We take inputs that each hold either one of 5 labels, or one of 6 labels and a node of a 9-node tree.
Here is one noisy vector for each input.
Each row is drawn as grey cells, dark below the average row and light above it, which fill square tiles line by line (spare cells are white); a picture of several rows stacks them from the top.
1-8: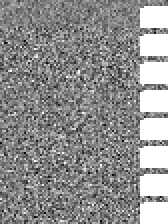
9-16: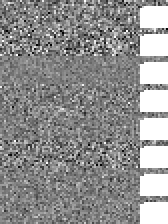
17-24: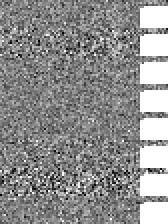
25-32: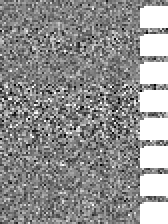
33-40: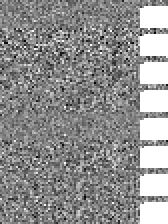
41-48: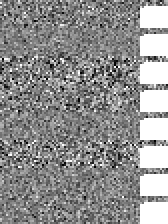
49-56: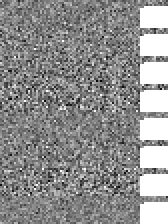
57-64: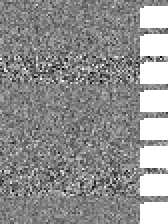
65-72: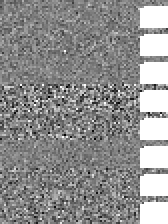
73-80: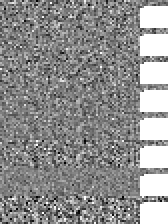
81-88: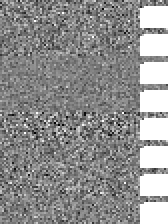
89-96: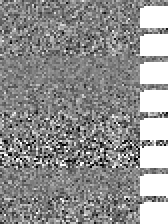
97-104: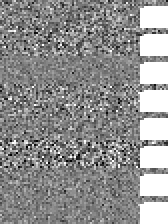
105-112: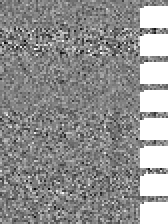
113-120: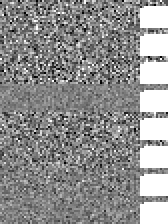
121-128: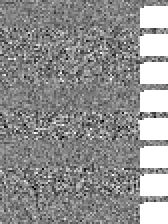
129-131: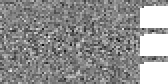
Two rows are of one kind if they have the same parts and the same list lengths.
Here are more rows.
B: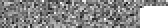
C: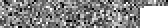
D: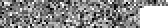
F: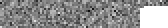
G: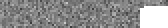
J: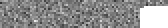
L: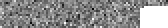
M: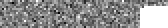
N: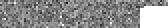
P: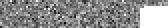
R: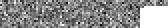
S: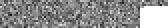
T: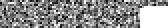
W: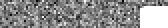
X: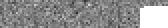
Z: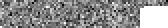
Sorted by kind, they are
B, D, N, R, S, T, W
C, F, G, J, L, M, P, X, Z

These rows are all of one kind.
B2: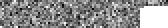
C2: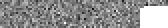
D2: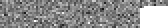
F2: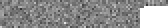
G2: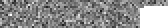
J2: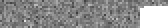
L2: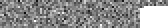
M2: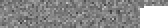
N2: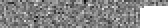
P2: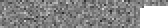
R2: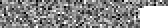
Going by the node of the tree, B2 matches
G2 and J2.
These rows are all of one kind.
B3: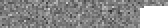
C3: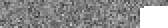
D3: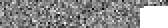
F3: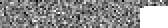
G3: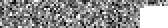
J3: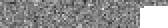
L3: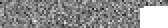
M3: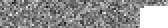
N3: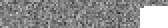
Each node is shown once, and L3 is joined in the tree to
B3 and G3.
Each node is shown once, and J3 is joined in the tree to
M3 and N3.
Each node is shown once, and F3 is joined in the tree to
C3.
